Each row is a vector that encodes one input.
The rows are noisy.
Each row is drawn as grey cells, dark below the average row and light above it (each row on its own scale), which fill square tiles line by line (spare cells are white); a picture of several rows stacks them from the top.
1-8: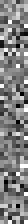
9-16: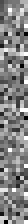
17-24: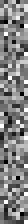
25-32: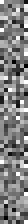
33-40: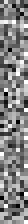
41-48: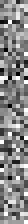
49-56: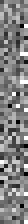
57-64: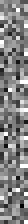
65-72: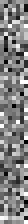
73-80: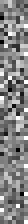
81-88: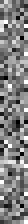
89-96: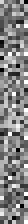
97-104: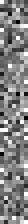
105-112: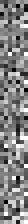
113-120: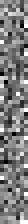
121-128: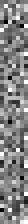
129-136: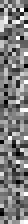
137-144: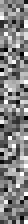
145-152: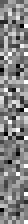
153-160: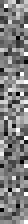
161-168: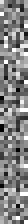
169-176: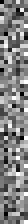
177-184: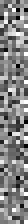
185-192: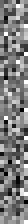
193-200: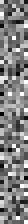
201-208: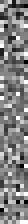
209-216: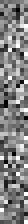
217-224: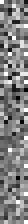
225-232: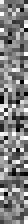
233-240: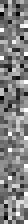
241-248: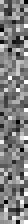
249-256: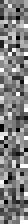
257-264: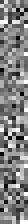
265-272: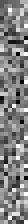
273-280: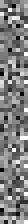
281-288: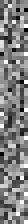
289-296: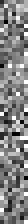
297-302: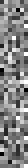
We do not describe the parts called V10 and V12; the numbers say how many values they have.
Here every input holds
either a point on a 5-point line, a value of V10 and a value of V12, or a list of up to two points on a 6-point line.
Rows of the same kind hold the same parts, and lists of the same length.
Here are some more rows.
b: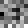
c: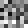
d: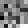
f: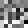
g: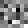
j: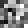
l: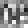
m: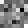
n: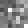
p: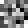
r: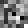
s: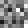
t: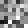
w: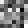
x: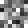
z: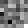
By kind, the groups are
b, c, d, f, g, l, z
j, r, t
m, p, s, w, x
n

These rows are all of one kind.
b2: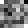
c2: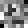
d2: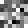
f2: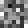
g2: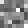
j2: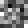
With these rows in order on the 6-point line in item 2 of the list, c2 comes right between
g2 and j2.
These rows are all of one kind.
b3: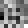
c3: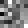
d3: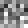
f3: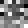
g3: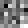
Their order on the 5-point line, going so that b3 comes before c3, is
d3, g3, b3, c3, f3.
